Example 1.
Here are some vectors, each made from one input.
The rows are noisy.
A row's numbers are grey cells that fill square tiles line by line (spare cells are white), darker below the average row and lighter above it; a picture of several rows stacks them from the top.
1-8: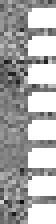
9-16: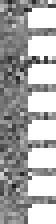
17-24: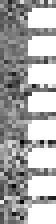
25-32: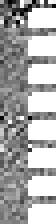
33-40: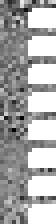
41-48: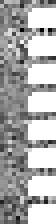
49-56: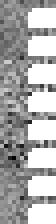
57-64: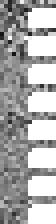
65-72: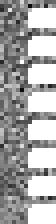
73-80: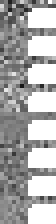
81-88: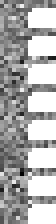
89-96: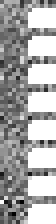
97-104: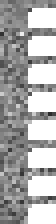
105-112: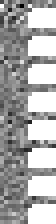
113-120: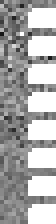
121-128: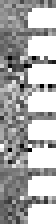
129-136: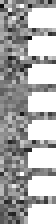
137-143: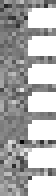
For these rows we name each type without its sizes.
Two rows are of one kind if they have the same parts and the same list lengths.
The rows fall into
2 kinds.
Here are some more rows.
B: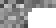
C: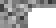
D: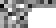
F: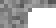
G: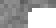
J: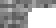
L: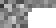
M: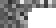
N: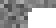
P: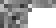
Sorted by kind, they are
B, C, D, F, G, L, M, N
J, P

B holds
a point on a circle and a true/false value.
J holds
a fixed value.
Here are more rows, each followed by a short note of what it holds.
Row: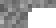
a point on a circle and a true/false value
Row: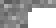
a point on a circle and a true/false value
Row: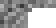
a point on a circle and a true/false value
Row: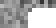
a point on a circle and a true/false value
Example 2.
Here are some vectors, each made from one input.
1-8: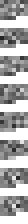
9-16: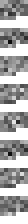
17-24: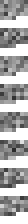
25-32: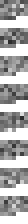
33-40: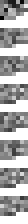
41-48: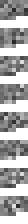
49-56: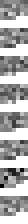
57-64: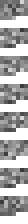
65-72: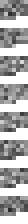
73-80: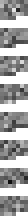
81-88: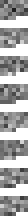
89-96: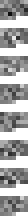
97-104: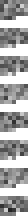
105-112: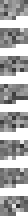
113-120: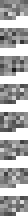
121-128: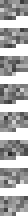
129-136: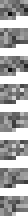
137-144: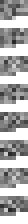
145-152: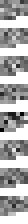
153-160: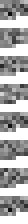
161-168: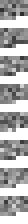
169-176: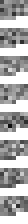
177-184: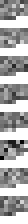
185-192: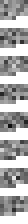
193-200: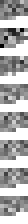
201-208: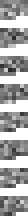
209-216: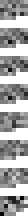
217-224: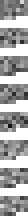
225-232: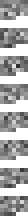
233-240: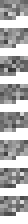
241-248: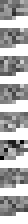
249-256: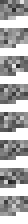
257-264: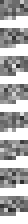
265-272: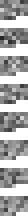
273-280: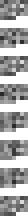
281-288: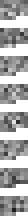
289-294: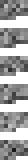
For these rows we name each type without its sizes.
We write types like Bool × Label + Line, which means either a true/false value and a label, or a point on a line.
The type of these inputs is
List(Line).
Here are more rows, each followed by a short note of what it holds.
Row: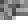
a list of two items
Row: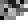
the empty list
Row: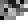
the empty list
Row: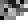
the empty list
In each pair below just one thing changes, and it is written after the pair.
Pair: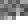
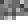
the place on the line in item 1 of the list
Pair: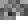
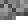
the place on the line in item 1 of the list
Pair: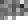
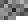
the place on the line in item 1 of the list
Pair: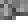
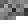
the place on the line in item 2 of the list
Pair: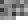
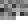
the place on the line in item 1 of the list
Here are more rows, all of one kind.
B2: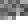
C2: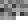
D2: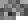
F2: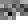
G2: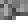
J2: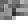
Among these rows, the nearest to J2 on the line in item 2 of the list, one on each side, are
C2 and G2.
